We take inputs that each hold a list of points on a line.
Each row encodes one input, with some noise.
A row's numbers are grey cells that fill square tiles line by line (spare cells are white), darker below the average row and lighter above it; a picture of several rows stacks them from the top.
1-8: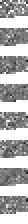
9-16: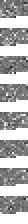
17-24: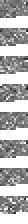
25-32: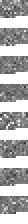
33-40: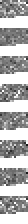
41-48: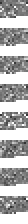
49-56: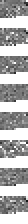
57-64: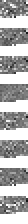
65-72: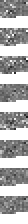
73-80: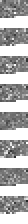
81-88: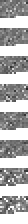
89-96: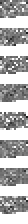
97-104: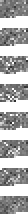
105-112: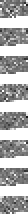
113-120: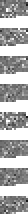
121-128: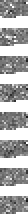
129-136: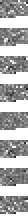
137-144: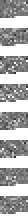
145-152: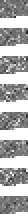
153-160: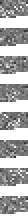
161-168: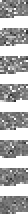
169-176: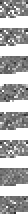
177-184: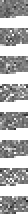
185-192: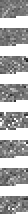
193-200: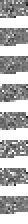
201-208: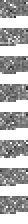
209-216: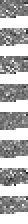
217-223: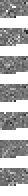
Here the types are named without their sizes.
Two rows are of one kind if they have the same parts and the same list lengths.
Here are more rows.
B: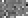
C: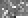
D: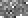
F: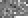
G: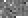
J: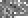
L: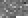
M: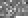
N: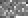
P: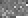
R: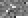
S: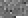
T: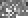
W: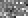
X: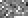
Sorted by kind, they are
B, D, G, S, X
C, F, J, L, M, N, P, R, T
W

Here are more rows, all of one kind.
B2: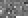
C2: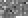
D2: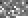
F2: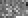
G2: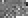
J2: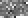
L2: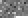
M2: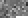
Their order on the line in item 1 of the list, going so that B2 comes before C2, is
F2, G2, M2, D2, L2, J2, B2, C2.
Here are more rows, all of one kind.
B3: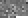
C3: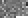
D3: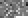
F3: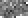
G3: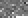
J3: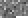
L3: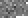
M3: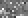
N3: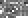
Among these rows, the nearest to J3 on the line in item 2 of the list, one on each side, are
B3 and L3.
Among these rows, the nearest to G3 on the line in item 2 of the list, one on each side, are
F3 and M3.
